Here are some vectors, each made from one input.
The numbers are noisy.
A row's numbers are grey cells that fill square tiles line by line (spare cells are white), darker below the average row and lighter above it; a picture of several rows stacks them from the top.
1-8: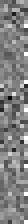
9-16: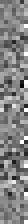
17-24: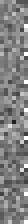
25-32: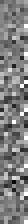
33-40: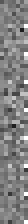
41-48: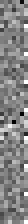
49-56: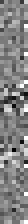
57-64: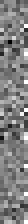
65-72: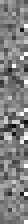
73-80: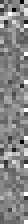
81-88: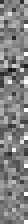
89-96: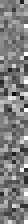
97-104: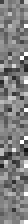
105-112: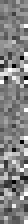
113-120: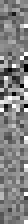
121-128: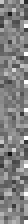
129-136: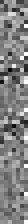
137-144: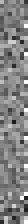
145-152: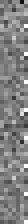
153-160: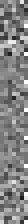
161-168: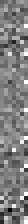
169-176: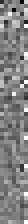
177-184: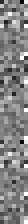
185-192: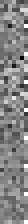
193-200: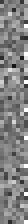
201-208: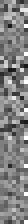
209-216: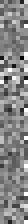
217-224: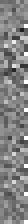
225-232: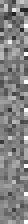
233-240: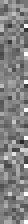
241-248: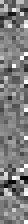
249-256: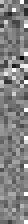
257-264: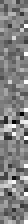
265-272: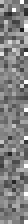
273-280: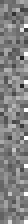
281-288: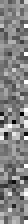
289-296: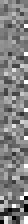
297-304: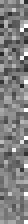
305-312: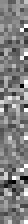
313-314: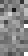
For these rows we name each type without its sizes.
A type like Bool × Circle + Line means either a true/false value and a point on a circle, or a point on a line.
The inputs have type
Bool × Line.
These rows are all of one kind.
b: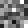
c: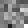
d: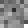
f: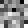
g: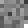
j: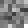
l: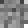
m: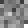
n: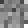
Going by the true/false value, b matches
c and g.
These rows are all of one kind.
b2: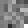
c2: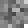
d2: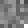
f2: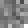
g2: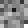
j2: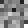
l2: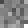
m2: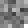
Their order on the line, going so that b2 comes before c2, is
f2, b2, g2, d2, l2, j2, c2, m2.
